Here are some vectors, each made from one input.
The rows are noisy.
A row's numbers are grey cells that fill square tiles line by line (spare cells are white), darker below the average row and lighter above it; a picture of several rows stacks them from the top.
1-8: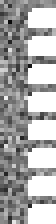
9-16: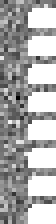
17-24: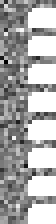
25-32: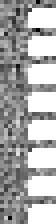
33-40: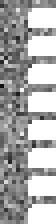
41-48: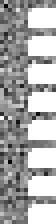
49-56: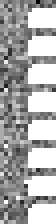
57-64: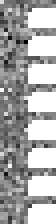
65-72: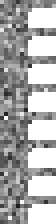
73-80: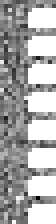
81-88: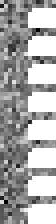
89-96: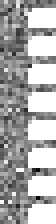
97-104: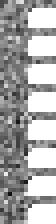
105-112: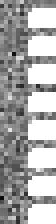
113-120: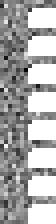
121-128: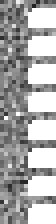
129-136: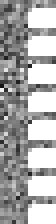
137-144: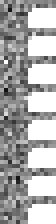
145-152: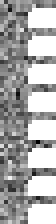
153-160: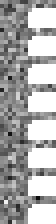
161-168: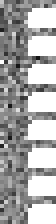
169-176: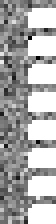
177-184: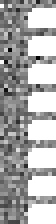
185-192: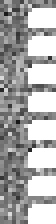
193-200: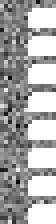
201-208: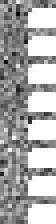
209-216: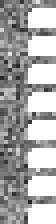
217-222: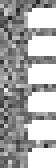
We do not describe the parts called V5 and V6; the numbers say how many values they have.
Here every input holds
four true/false values, a value of V5 and a value of V6, together with either one of 8 labels, or a point on a 7-point line.
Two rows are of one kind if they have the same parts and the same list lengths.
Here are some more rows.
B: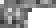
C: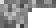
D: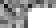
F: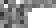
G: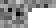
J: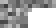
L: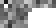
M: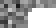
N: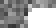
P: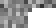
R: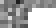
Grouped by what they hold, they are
B, C, D, J, M, N, R
F, G, L, P

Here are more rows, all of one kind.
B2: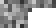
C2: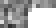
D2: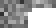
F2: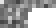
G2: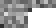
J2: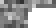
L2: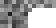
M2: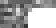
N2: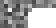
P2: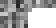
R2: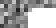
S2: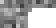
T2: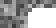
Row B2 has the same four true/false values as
M2 and S2.
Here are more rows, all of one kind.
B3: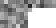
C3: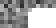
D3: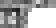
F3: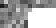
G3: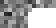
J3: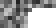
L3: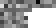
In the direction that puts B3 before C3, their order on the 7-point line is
G3, D3, F3, B3, C3, L3, J3.
